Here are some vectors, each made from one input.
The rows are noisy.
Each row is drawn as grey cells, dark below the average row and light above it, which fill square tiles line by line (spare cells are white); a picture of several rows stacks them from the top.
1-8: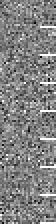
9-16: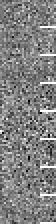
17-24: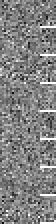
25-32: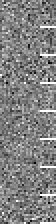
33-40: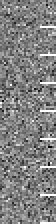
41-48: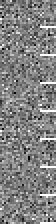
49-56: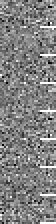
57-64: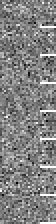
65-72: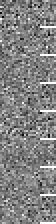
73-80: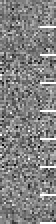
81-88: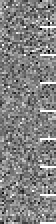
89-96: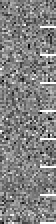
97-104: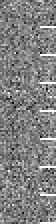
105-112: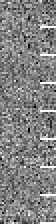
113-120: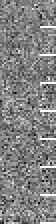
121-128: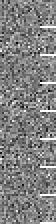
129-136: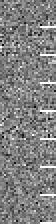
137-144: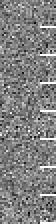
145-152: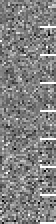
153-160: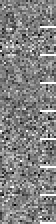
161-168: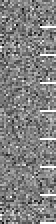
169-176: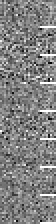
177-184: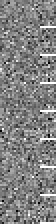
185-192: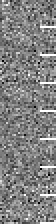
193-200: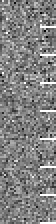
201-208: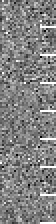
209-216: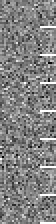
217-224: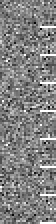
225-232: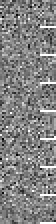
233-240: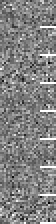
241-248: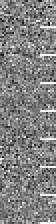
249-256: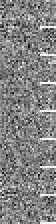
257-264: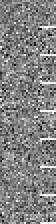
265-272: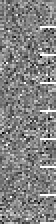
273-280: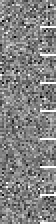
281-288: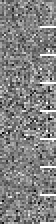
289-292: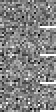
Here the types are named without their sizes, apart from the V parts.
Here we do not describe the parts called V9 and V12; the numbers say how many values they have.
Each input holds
either a point on a line, or a true/false value and a value of V9, or a value of V12.
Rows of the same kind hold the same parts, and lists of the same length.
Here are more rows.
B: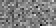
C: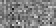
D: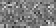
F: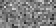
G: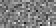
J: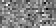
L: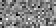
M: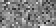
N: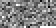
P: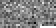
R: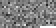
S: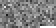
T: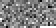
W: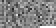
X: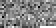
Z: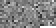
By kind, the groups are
B, C, D, F, G, P, R, S, W, Z
J, M
L, N, T, X

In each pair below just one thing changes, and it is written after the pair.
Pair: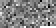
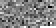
the value of V9
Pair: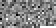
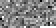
the true/false value
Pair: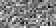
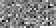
the value of V9
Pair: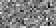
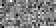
the true/false value
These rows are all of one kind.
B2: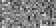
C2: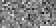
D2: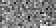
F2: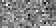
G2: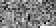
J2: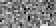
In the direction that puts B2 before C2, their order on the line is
D2, B2, J2, G2, C2, F2.
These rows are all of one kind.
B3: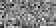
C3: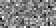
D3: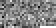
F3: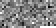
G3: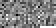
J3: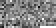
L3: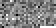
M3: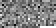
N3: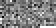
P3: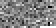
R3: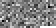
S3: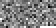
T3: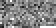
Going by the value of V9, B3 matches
D3, F3, J3 and T3.
